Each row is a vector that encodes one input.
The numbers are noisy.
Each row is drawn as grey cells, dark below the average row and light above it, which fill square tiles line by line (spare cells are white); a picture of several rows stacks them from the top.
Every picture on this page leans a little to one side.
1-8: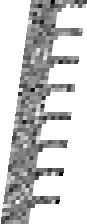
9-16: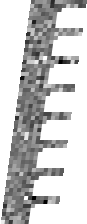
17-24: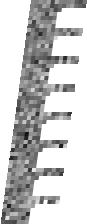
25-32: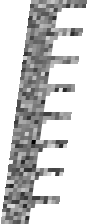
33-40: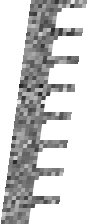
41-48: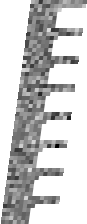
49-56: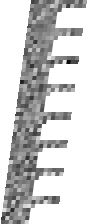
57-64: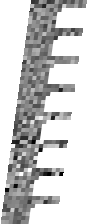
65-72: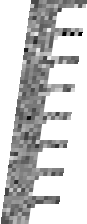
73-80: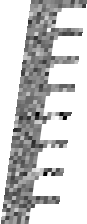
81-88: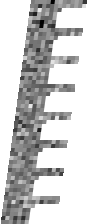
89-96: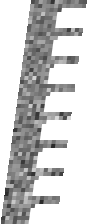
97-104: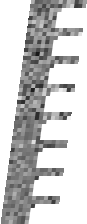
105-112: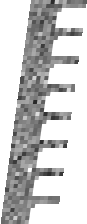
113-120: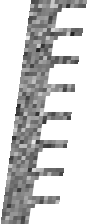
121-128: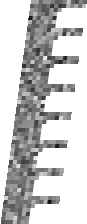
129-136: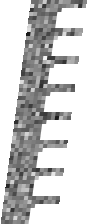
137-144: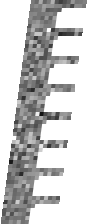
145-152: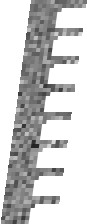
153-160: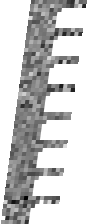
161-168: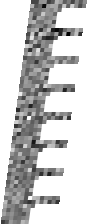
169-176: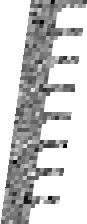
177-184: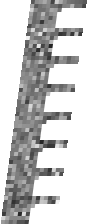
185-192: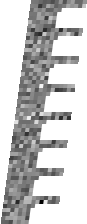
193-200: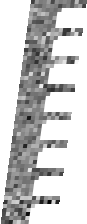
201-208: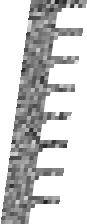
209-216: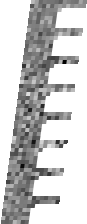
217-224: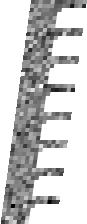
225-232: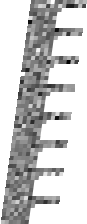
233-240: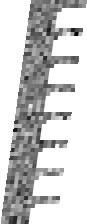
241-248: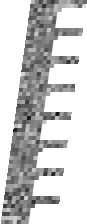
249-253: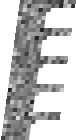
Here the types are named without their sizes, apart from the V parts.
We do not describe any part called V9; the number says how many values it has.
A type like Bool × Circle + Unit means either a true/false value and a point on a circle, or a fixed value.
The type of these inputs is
(Circle + V9) × Tree.
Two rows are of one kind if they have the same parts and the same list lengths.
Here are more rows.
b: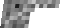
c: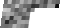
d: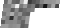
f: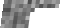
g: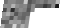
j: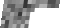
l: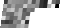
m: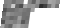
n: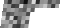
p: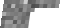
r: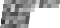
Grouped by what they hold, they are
b, c, j, l, n, r
d, f, g, m, p

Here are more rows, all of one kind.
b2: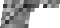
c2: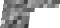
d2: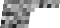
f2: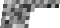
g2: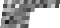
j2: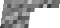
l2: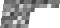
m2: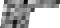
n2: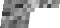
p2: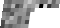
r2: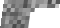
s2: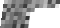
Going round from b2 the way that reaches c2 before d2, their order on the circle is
b2, f2, g2, m2, j2, c2, n2, p2, d2, l2, r2, s2.
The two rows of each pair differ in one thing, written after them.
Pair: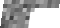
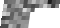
the node of the tree
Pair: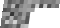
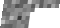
the place on the circle
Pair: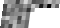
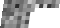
the node of the tree
